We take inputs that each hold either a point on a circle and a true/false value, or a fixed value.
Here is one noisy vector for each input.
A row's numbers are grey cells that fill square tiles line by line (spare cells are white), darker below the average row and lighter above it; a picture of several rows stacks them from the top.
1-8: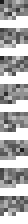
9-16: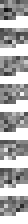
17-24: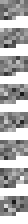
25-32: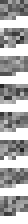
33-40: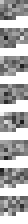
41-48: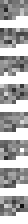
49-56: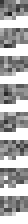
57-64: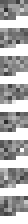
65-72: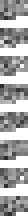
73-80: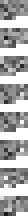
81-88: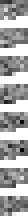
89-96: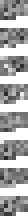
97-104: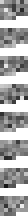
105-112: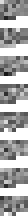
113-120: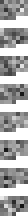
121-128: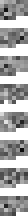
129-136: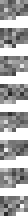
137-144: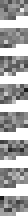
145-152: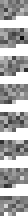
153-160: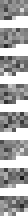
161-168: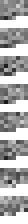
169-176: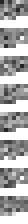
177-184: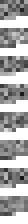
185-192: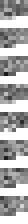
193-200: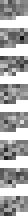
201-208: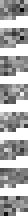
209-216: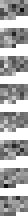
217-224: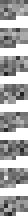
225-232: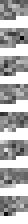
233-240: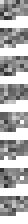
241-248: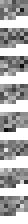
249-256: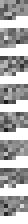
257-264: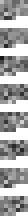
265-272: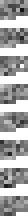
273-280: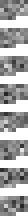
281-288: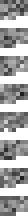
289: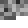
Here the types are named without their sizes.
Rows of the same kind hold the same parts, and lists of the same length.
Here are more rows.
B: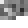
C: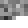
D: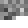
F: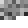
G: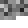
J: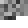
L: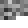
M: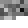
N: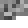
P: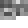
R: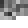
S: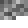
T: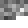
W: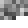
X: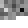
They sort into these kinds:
B, C, D, G, J, L, M, N, P, R, S, T, X
F, W

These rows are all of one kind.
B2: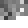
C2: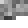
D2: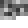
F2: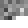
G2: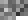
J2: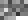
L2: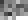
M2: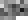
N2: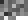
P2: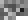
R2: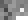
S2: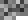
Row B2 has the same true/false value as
C2, F2 and R2.
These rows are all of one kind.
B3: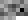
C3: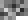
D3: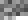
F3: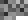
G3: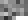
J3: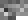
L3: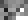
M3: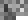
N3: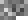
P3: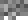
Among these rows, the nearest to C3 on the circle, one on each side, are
B3 and N3.
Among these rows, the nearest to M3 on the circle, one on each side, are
J3 and L3.
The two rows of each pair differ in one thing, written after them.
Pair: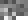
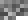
the place on the circle
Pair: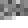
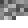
the place on the circle
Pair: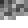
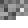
the true/false value
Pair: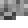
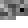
the true/false value
